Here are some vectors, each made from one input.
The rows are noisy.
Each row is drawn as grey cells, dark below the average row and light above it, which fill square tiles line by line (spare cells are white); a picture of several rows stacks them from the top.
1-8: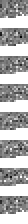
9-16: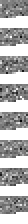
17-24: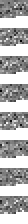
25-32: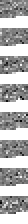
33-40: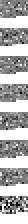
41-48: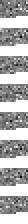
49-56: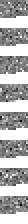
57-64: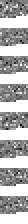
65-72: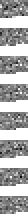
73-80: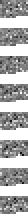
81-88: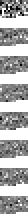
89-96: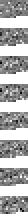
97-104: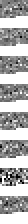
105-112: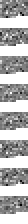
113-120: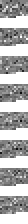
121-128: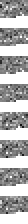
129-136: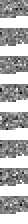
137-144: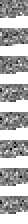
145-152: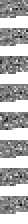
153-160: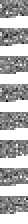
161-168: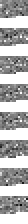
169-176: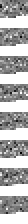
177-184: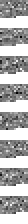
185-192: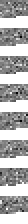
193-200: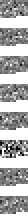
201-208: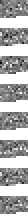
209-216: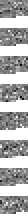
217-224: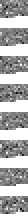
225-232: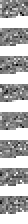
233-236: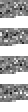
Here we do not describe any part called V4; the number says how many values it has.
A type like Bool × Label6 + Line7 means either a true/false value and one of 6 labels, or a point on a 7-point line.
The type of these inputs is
List2(Bool × V4).
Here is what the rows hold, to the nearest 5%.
All of them are lists of up to two items, each a true/false value and a value of V4: a few are empty, 50% hold one and 50% two.
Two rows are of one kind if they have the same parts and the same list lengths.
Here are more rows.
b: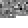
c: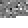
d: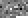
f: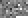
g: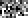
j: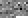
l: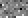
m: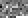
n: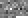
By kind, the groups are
b, d, j, l, m, n
c, f
g

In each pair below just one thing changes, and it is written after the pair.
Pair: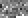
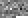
the true/false value in item 1 of the list
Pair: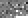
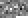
the value of V4 in item 1 of the list
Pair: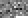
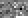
the value of V4 in item 2 of the list
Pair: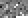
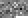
the true/false value in item 1 of the list
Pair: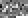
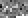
the value of V4 in item 2 of the list
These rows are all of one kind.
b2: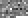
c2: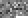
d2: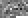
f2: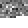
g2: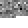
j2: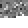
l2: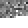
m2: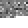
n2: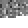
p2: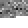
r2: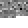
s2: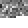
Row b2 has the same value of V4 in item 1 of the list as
d2, f2 and s2.
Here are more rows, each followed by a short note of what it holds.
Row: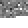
a list of one item
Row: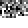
the empty list
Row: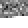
a list of one item
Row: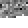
a list of two items
